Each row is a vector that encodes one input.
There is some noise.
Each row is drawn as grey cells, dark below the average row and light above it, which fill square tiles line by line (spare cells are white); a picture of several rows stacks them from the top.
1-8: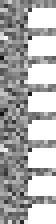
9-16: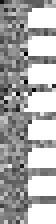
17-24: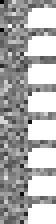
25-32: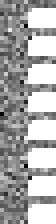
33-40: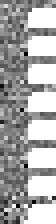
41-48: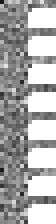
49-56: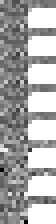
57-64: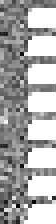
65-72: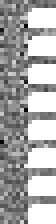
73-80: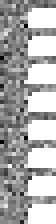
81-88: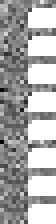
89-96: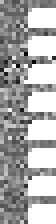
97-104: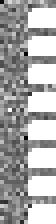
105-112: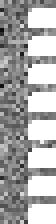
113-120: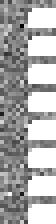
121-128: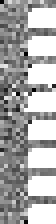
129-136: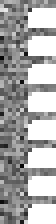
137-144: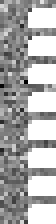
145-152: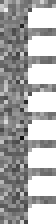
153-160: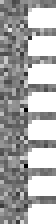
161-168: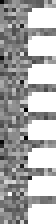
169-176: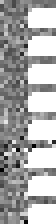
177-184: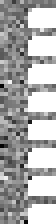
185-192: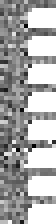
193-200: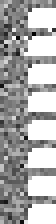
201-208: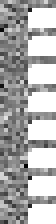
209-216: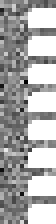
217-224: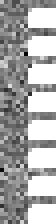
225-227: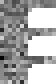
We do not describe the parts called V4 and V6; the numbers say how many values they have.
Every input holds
either a point on a 7-point line and a value of V6, or a list of up to two items, each a true/false value and a value of V4.
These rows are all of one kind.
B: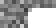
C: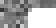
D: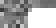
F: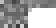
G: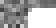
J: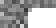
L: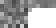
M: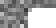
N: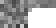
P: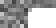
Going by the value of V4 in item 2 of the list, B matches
C, D and J.
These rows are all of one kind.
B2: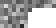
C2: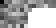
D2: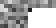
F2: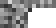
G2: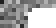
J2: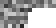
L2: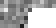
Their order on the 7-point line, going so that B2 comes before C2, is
B2, J2, C2, L2, G2, D2, F2.
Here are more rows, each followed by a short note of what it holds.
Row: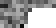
a point on a 7-point line and a value of V6
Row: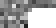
a list of one item
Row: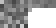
a list of two items
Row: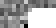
a list of one item
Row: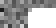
a list of two items
